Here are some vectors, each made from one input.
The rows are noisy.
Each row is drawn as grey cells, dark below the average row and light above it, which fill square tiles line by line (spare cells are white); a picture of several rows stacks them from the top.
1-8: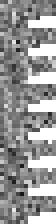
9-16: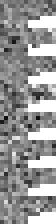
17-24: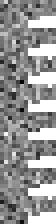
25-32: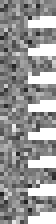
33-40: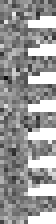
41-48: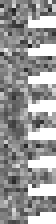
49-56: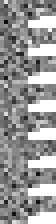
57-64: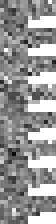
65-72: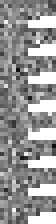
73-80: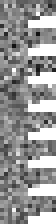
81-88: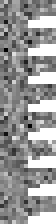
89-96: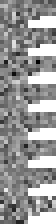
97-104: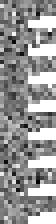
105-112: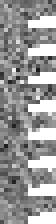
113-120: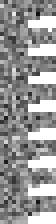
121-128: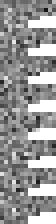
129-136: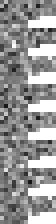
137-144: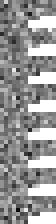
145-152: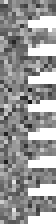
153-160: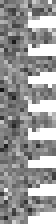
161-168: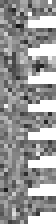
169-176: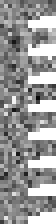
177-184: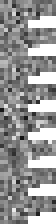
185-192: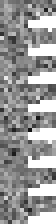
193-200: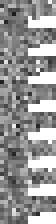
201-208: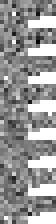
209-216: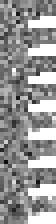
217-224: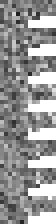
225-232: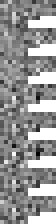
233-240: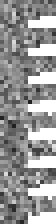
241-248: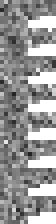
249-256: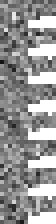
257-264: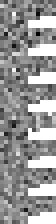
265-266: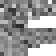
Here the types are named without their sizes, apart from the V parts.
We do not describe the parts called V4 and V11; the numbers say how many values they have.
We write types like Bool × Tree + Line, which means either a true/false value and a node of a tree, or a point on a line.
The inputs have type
Bool × Bool × Bool × (Line + V11) × V4.
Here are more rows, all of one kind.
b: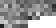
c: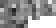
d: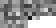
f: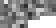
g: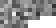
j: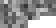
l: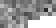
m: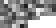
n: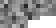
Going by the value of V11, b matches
f, m and n.
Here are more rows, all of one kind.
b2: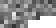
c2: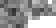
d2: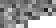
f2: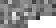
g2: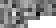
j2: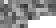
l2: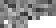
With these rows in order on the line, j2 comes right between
b2 and g2.
